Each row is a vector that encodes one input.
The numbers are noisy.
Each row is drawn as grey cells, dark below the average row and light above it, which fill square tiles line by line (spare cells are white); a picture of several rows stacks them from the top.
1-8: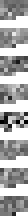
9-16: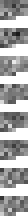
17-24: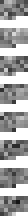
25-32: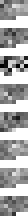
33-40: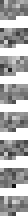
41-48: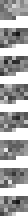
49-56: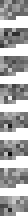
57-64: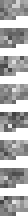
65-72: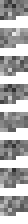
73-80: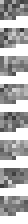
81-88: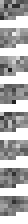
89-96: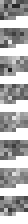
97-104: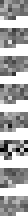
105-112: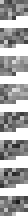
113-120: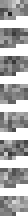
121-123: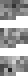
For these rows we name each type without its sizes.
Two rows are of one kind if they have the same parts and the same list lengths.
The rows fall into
3 kinds.
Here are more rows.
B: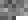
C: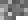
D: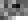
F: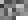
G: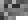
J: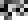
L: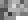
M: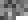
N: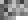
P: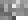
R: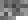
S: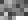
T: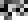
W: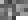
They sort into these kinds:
B, C, F, M, P, R, W
D, G, L, N, S
J, T

